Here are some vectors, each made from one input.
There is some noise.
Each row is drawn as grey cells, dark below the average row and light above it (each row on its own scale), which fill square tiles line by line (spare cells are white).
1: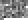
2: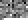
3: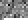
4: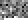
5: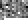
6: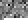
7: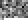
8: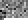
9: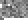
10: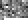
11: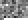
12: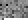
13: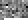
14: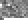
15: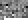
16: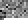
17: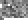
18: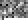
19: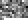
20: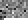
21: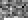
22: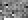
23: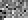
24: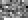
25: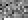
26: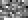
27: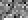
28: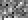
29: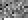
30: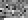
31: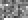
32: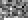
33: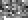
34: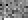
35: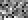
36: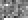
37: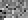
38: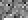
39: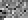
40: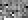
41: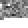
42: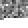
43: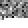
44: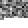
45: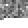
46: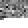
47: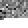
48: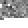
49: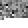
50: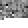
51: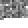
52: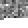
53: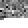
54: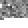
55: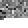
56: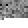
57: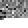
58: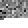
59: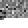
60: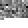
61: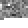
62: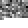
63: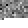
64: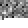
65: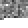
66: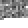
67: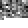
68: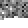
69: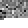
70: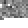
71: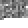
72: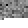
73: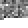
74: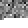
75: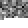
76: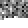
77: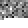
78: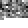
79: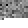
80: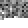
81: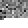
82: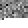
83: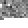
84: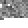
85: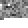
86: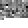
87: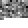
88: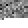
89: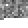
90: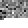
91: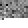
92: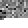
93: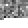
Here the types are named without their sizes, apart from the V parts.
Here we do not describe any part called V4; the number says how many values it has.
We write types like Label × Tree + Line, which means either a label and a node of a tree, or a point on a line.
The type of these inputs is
Bool × (Line + V4).
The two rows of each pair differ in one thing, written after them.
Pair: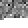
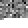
the true/false value
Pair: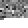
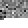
the true/false value
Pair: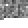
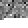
the value of V4
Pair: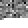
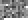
the value of V4
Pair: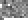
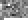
the true/false value
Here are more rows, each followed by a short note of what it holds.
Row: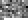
a point on a line and a true/false value
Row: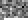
a point on a line and a true/false value
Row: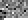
a true/false value and a value of V4
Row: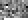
a point on a line and a true/false value
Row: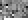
a point on a line and a true/false value
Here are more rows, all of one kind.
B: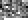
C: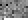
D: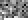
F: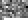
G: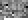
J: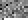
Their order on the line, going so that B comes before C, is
F, B, D, G, C, J.
